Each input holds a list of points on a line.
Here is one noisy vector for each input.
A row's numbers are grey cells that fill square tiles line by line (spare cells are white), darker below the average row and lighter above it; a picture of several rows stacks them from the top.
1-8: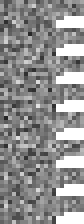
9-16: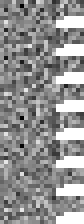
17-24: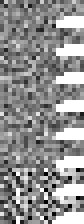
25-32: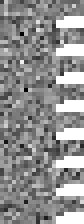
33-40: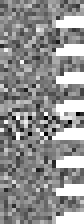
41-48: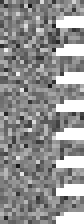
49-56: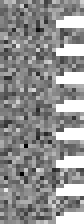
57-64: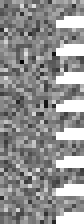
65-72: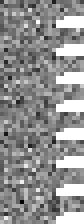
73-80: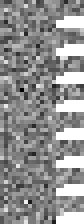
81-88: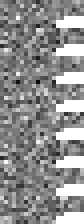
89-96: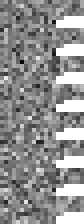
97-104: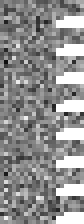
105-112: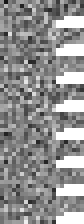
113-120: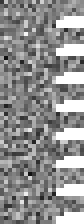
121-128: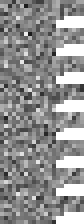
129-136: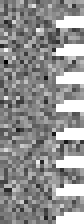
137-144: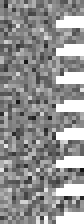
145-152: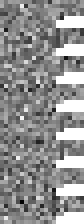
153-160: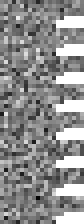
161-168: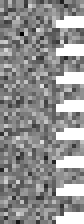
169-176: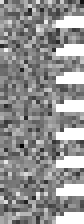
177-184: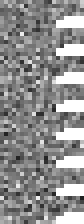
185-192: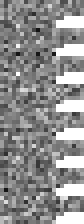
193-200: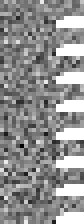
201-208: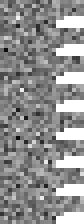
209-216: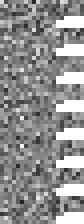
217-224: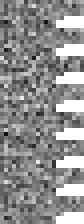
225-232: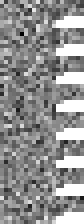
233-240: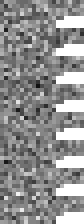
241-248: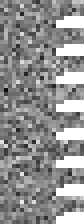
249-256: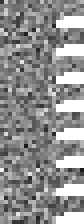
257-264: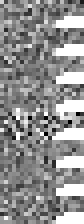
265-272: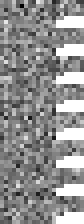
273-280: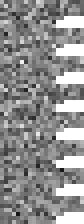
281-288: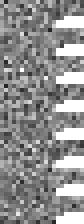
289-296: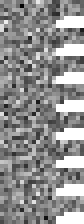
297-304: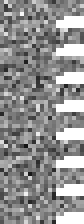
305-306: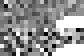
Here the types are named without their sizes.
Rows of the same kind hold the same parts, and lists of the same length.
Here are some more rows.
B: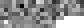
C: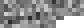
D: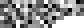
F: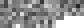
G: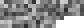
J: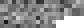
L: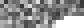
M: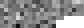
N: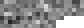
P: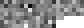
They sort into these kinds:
B, G, L
C, F, N
D
J, M, P

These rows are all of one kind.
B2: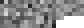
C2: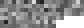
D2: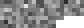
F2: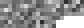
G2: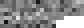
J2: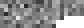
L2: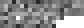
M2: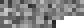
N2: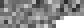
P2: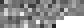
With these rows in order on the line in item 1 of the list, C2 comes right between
D2 and G2.
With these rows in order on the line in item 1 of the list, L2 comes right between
G2 and J2.
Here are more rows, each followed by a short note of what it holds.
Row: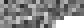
a list of one item
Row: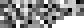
the empty list
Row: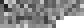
a list of three items
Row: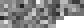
a list of one item
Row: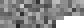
a list of two items
